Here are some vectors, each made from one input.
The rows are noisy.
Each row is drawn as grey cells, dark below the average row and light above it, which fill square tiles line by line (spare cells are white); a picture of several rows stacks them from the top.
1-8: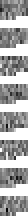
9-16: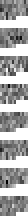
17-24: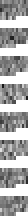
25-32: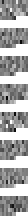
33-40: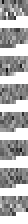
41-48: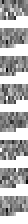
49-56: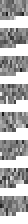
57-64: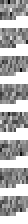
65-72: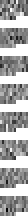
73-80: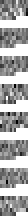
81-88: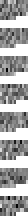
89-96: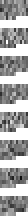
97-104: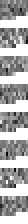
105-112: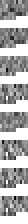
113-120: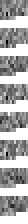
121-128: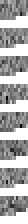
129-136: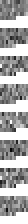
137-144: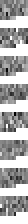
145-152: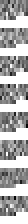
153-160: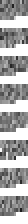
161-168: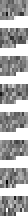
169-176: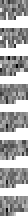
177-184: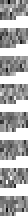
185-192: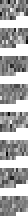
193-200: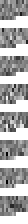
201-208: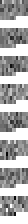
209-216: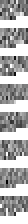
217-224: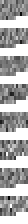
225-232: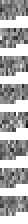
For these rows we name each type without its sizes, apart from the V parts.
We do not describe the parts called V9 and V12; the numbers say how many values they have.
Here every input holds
a point on a circle, together with either a point on a line, or a true/false value, a value of V9 and a value of V12.
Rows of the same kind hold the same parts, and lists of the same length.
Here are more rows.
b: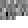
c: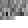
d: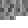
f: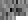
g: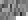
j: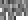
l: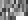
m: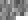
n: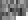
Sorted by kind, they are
b, c, d, f, g, m, n
j, l

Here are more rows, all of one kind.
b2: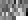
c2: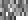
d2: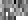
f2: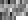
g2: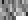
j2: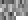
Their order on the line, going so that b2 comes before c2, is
j2, g2, b2, d2, c2, f2.
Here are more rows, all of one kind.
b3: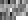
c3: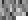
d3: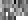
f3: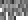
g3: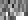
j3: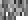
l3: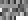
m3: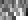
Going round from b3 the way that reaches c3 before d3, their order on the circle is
b3, c3, m3, g3, d3, j3, f3, l3.
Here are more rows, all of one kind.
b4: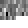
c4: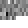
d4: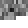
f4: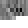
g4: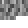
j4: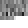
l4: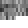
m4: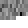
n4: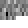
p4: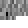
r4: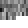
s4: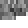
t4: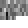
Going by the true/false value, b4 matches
d4, g4, j4 and m4.
